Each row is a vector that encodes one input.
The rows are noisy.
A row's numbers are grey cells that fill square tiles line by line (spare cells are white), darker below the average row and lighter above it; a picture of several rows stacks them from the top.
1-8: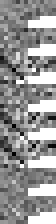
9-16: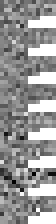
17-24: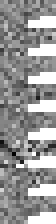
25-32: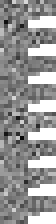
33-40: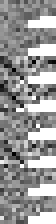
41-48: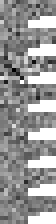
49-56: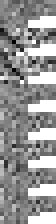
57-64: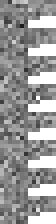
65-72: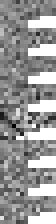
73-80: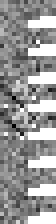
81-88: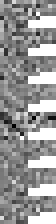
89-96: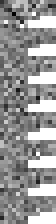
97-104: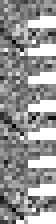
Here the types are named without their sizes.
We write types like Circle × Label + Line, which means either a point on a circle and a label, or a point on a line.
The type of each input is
(Bool × Tree + Unit) × Line.
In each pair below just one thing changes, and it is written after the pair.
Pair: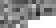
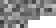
the node of the tree
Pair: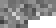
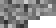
the true/false value
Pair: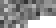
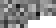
the true/false value
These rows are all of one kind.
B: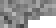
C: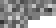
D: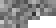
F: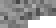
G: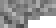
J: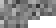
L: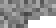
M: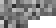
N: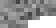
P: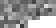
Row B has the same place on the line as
F, G, L and N.
